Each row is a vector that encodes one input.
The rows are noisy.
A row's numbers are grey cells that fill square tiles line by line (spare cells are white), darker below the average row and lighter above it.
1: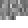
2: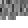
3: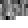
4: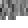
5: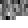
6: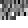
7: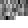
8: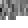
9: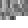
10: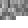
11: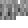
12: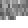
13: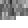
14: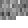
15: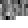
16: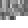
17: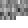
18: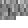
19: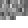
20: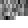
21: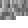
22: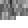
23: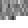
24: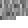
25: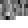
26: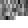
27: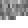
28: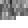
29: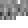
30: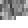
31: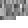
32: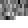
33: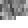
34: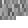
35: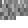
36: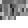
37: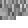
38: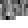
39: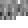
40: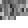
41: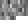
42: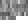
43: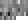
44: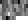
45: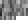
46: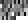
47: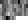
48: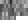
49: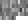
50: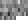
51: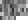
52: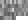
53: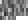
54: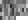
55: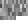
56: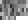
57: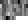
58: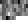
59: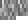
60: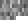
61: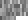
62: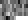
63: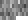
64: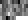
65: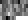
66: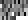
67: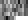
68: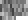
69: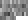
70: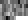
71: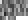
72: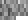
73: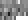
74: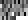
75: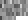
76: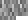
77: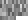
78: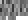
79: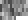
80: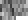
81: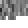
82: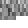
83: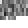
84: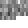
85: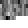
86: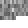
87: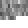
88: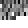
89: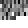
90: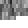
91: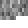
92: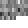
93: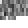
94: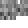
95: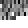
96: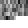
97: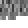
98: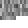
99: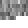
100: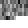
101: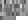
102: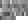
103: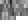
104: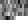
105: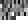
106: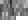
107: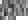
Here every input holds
either a point on a 5-point line, or a list of up to two points on a 7-point line.
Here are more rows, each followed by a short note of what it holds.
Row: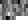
a point on a 5-point line
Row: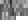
a list of one item
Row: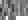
a list of one item
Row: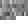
a list of two items
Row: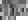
a list of one item
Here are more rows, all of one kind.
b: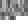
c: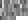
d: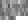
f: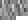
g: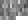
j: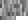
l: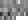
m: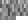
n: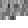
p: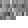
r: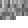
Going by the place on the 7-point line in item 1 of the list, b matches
d and n.
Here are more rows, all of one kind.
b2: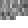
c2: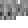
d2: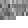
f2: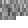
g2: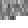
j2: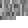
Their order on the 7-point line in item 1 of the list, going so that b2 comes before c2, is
b2, g2, d2, j2, f2, c2.
